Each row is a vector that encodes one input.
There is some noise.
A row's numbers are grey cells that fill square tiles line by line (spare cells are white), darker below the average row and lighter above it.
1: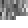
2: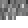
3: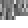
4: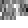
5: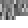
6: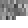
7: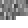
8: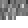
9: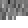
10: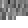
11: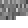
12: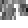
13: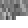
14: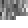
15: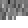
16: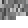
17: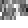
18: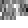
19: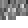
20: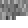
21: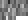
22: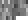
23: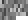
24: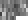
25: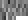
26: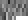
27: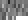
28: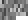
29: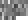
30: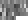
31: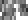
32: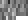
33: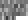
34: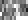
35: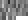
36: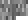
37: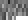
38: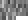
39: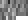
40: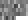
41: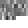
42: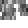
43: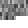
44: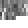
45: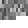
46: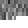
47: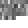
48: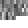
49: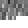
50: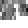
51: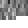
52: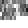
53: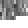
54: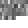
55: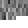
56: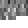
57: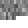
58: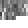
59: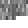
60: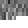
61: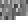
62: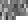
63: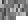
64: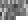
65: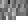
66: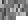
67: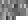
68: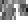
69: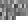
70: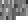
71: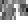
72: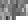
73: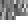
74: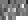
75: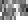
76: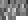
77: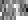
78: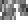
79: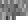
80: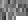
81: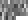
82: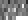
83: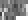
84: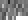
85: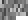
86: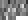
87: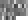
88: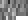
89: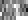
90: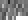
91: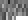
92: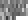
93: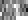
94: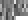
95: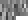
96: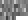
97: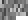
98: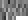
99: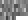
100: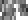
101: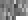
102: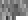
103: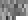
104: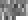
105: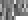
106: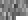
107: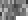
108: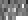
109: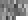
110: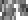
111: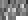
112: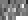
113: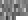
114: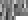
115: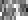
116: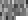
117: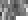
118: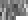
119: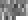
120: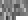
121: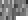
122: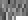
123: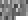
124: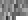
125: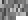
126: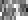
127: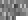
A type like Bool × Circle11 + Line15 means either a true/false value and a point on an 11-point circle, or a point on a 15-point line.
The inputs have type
Line5 × Line5 × Line5 + List2(Line4).
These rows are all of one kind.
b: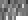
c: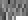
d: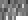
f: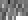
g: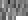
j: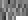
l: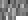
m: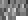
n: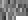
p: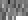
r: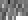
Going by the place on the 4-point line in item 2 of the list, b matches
d, f and r.
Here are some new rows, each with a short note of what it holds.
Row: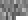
a point on each of three 5-point lines
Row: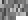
the empty list
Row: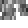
a list of one item
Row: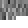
a list of two items
